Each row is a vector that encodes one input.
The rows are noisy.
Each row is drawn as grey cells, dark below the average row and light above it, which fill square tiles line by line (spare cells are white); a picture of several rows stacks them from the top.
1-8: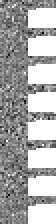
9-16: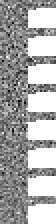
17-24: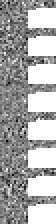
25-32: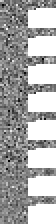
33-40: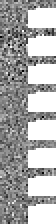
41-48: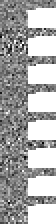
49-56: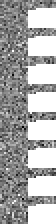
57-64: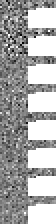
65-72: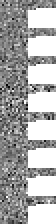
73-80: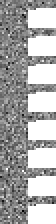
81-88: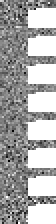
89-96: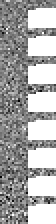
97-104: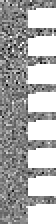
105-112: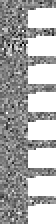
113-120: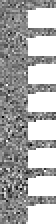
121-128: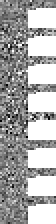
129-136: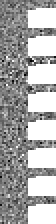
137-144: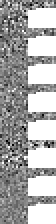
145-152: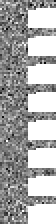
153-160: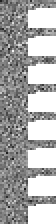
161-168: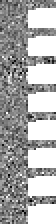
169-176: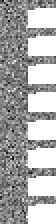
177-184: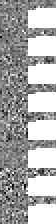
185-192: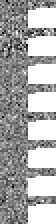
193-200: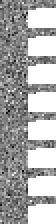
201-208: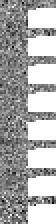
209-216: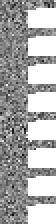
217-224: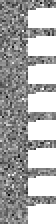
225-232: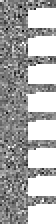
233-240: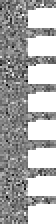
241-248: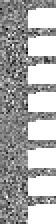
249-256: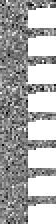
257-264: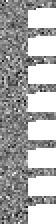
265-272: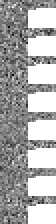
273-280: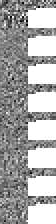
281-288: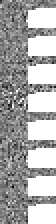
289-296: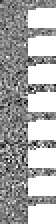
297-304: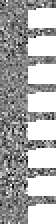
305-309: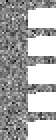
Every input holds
one of 8 labels, together with either a point on a 20-point circle, or three true/false values.
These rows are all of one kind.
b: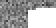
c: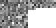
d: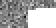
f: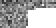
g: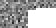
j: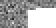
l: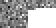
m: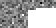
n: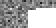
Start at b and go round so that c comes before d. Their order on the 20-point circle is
b, c, m, d, g, l, f, n, j.
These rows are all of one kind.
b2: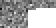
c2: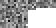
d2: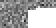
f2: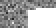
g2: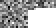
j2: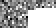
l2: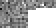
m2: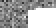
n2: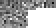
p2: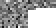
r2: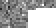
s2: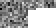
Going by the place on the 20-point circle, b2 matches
c2 and n2.
